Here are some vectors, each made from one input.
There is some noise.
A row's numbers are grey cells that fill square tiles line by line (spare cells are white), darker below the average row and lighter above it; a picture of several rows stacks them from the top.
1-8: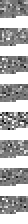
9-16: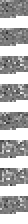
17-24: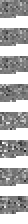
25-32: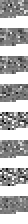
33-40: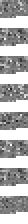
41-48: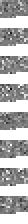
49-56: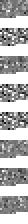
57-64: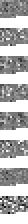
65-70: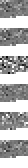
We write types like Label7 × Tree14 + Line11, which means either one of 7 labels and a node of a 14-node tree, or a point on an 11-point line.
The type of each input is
List2(Line8).
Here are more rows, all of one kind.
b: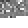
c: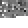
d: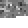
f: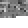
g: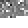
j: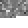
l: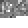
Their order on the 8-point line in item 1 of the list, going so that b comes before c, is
g, b, l, j, d, f, c.
